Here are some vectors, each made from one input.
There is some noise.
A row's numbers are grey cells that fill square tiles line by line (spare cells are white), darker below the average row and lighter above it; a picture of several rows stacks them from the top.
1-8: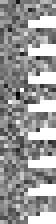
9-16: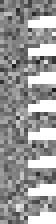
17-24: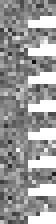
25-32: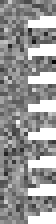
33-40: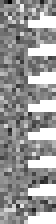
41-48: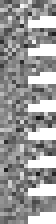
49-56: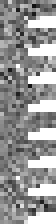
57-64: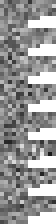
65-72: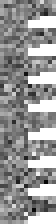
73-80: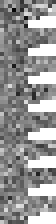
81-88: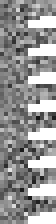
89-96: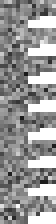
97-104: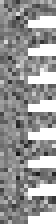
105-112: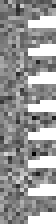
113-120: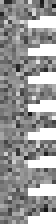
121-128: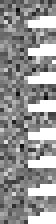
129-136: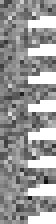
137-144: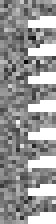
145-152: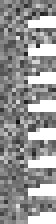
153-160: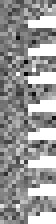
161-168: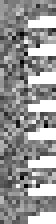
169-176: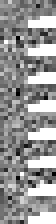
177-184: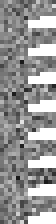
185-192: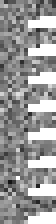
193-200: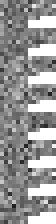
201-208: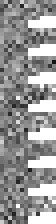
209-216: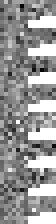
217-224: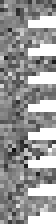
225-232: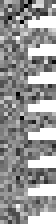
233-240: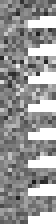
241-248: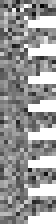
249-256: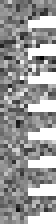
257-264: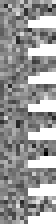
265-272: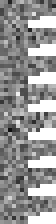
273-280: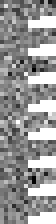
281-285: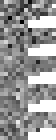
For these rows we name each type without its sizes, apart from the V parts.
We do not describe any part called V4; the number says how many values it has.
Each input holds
four true/false values, together with either a point on a line, or a list of values of V4.
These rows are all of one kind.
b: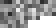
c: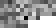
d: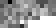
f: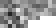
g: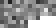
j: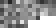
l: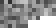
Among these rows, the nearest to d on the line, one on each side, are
c and l.
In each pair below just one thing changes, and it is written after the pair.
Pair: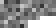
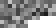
the value of V4 in item 1 of the list
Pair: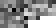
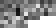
the value of V4 in item 1 of the list
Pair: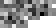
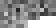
the value of V4 in item 2 of the list
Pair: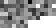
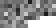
one of the four true/false values
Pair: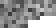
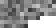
the value of V4 in item 1 of the list
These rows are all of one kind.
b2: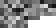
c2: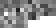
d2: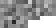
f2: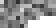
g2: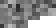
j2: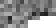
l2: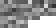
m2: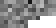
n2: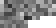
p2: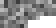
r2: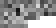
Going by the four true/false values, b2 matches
c2 and m2.
